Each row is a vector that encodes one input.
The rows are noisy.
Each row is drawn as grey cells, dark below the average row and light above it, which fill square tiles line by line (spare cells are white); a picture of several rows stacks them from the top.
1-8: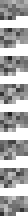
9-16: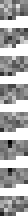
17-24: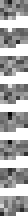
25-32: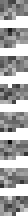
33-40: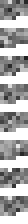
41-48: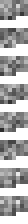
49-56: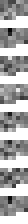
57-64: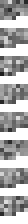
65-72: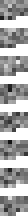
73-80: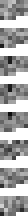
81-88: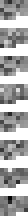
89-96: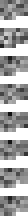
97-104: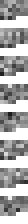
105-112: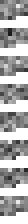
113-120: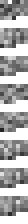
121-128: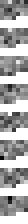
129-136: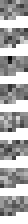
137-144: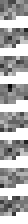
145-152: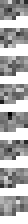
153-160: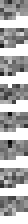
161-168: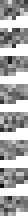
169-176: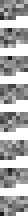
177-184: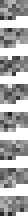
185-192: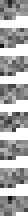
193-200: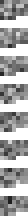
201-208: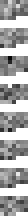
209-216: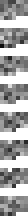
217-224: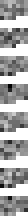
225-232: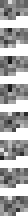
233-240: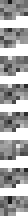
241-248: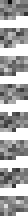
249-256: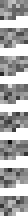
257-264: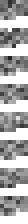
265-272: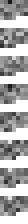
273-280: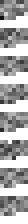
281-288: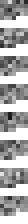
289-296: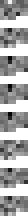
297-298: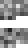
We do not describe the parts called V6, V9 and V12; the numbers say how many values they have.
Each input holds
either a point on an 11-point circle, or a node of a 7-node tree, a value of V6, a value of V9 and a value of V12, or four true/false values.
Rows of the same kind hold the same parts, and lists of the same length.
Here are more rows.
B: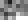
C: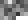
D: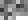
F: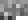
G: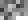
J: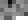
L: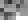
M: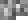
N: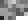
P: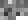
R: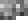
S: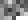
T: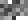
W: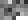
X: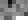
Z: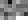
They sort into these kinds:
B, D, G, J, L, X, Z
C, P, S, T, W
F, M, N, R

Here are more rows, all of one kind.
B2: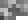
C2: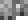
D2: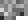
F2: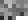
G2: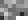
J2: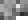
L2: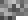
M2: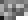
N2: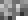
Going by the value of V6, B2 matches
D2, G2 and J2.
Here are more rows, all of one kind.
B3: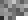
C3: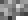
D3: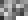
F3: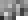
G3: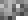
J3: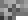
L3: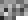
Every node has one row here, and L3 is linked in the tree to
D3 and F3.
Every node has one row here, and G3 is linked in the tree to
C3 and F3.
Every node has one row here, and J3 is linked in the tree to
B3.
